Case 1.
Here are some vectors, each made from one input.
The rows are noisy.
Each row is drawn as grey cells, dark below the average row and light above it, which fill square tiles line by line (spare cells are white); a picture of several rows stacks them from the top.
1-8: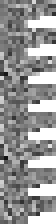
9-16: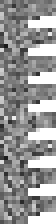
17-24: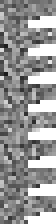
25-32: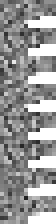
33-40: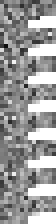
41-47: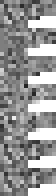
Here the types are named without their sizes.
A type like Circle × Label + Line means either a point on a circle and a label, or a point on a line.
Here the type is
Line.
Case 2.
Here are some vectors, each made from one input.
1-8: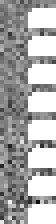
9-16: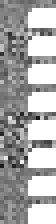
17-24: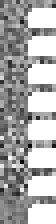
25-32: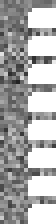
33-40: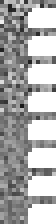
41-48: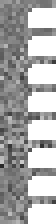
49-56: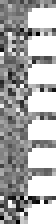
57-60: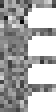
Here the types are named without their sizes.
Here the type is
Line.
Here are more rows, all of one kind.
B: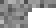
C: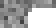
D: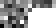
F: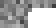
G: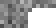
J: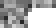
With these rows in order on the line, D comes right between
B and F.
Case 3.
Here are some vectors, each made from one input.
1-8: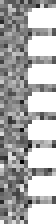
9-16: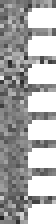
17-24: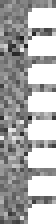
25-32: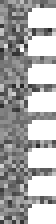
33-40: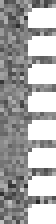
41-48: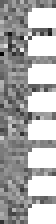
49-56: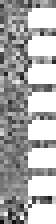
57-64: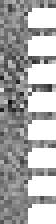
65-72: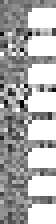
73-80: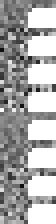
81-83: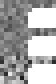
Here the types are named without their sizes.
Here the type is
Line.
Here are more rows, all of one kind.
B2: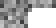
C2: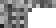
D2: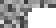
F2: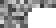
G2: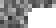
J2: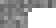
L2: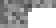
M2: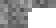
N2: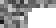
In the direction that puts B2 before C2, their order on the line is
B2, M2, F2, C2, G2, D2, L2, N2, J2.
